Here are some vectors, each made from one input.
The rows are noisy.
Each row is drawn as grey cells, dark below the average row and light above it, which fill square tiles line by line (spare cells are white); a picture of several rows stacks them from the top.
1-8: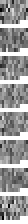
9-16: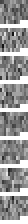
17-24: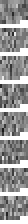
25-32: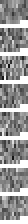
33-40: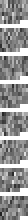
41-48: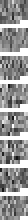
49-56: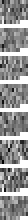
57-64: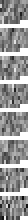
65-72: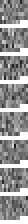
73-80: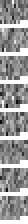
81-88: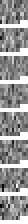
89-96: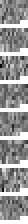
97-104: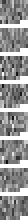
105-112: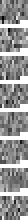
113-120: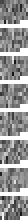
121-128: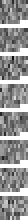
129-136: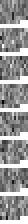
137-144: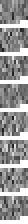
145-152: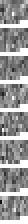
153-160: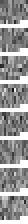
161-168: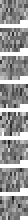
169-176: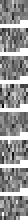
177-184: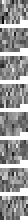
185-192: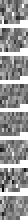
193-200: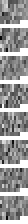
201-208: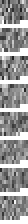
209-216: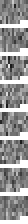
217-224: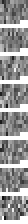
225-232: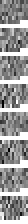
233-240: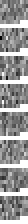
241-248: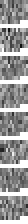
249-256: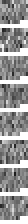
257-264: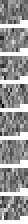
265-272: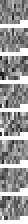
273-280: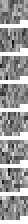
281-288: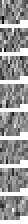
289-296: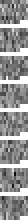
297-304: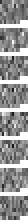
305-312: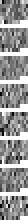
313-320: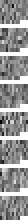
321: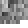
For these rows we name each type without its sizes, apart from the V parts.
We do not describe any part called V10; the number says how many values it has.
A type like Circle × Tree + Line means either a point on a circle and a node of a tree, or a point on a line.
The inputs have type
Line × (Line + V10).
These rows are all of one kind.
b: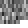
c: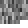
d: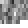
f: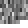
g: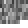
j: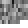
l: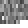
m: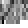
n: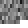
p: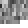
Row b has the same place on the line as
c, f and g.
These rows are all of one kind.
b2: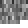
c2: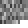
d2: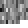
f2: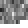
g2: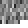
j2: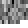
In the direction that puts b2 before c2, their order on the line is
j2, b2, c2, g2, d2, f2.
